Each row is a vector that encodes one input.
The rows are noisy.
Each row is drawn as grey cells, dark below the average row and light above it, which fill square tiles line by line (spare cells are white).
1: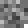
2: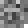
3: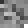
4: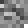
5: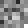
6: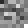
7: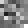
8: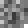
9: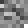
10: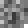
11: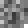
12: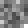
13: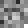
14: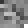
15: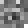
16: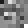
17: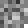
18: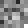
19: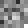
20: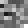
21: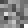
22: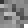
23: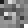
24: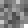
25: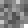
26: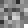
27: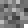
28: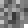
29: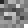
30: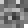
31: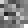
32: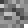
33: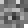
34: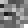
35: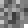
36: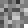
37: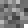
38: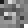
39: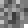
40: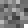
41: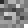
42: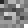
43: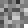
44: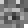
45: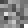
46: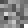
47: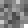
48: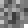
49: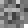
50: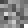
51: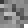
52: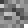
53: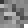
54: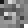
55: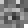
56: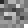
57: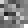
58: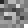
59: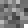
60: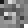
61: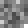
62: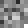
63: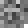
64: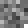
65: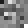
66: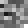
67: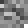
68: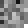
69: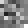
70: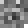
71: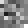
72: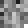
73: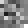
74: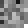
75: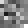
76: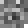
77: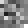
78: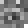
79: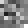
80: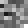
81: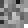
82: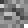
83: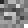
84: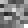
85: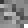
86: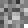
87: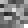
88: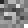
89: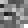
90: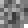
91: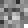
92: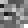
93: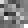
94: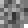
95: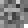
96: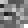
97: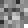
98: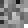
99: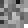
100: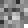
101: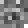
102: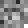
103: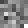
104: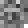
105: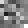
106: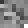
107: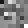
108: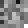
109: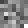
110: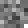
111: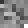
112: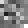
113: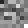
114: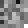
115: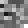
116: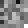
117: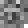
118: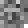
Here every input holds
a true/false value, together with either a point on a 4-point line, or a point on a 5-point line.
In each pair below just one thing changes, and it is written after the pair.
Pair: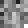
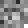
the place on the 4-point line
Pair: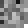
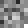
the place on the 4-point line
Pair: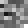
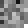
the true/false value
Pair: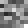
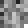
the true/false value
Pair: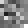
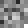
the true/false value
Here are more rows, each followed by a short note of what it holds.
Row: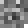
a point on a 5-point line and a true/false value
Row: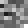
a point on a 4-point line and a true/false value
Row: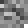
a point on a 5-point line and a true/false value
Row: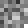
a point on a 4-point line and a true/false value
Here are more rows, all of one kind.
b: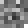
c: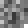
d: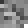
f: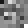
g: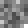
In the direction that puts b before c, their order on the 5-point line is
b, d, c, g, f.
